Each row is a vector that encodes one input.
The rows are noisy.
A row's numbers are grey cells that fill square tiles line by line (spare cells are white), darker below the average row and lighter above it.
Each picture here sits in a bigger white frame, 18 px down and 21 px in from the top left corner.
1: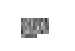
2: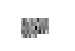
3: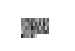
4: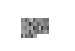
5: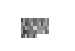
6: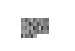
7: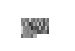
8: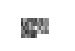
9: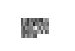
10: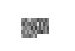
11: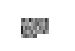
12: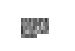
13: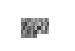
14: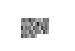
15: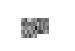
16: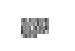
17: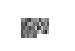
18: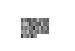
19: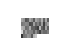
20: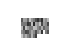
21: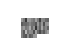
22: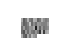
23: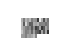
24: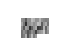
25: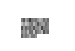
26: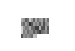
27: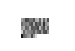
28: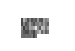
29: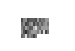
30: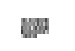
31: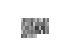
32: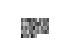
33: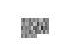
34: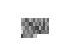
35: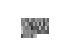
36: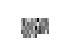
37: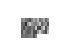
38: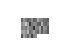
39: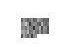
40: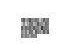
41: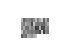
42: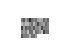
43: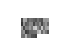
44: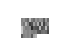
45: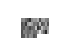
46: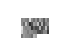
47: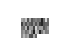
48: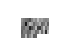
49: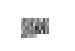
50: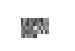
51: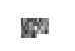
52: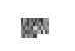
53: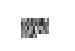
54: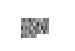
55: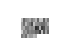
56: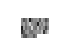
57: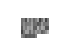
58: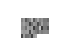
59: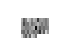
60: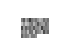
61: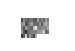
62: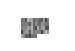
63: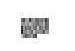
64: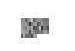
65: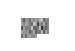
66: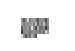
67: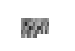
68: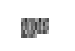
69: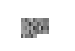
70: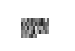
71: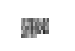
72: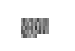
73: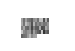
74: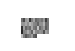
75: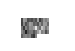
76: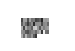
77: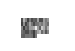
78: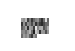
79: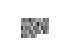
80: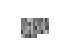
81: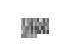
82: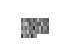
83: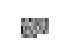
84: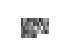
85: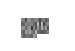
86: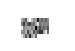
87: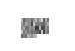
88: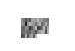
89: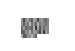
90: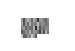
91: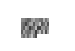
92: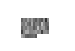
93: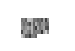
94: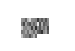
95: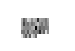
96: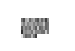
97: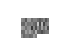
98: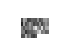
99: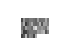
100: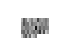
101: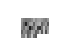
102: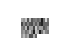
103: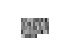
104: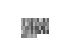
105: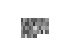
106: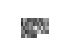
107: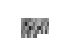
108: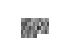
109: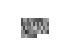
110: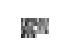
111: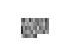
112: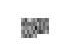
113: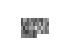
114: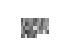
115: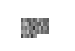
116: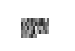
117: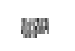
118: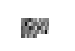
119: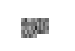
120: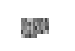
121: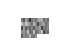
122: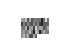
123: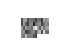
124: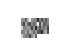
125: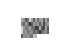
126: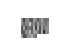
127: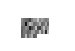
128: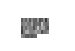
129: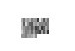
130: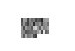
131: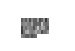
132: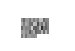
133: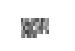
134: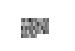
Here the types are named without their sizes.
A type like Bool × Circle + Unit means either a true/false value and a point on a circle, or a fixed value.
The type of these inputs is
Bool × Bool × Bool × Bool + List(Line).
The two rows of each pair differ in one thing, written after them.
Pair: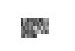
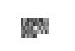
the place on the line in item 1 of the list
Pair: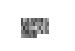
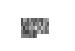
the place on the line in item 2 of the list
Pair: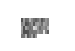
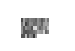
the place on the line in item 2 of the list
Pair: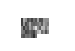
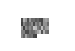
the place on the line in item 1 of the list
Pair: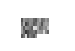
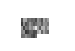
the place on the line in item 1 of the list
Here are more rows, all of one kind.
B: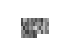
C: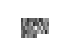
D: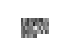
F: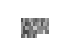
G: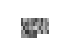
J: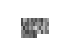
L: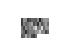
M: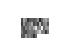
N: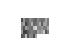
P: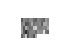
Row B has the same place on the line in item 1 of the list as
G and J.
